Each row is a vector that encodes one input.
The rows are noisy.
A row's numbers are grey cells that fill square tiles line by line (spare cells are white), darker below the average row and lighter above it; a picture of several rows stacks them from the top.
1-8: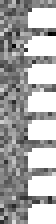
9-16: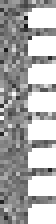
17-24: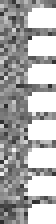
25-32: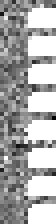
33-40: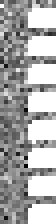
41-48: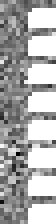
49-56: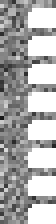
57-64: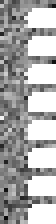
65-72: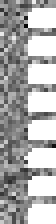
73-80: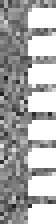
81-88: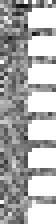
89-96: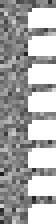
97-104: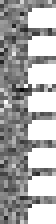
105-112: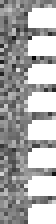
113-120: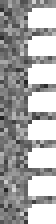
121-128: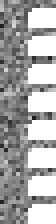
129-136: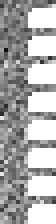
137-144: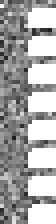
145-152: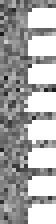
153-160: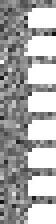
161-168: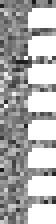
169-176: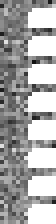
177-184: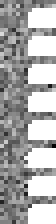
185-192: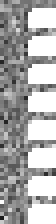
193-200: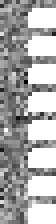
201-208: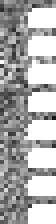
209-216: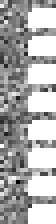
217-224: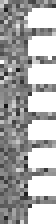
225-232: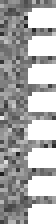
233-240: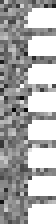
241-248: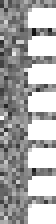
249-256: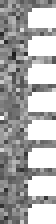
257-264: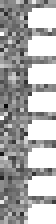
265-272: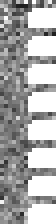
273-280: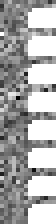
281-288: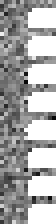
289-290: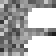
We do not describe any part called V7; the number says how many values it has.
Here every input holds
either a node of a 13-node tree and a value of V7, or a list of up to three points on a 10-point circle.
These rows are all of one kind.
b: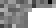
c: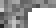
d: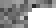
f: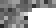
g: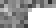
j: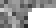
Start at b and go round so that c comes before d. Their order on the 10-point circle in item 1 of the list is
b, g, j, c, f, d.
